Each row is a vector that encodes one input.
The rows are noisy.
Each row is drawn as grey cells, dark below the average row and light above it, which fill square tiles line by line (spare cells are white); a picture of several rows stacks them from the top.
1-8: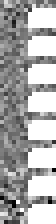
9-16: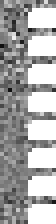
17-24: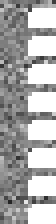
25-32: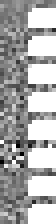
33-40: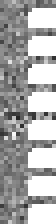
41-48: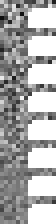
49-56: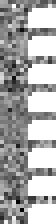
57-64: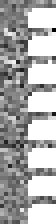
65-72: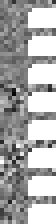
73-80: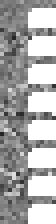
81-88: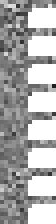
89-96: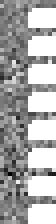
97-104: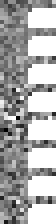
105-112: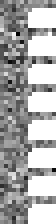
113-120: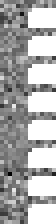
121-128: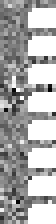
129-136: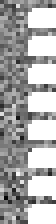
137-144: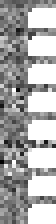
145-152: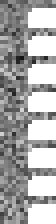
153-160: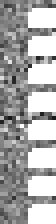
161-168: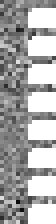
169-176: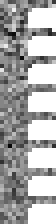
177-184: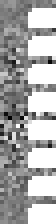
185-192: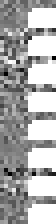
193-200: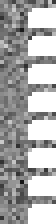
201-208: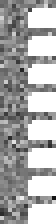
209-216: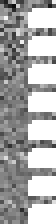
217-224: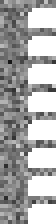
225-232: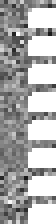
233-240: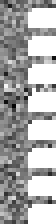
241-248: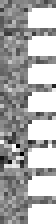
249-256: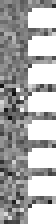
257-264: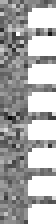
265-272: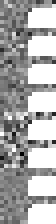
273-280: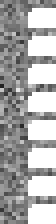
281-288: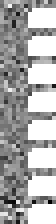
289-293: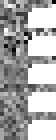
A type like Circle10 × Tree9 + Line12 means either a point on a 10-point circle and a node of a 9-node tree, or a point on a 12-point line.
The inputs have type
(Bool × Bool × Bool × Bool + Unit) × Line14 + List2(Line10).
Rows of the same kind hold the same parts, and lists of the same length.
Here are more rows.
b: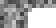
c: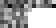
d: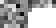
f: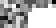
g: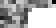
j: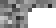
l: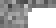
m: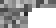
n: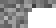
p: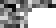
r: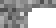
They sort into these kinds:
b, g, n
c, r
d, j
f, l
m, p

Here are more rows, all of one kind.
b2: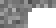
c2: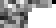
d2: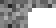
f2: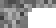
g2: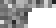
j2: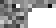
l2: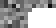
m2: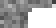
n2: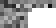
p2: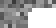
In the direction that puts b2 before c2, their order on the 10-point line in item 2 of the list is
d2, b2, n2, l2, f2, m2, g2, c2, p2, j2.
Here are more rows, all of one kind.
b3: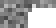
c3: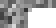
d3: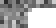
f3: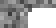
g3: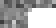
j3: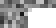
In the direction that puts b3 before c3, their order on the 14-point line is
j3, g3, d3, f3, b3, c3.
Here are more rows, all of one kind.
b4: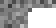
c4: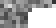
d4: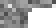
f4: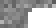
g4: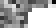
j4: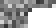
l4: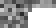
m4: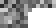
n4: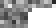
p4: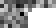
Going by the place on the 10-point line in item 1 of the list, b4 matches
c4, d4 and n4.
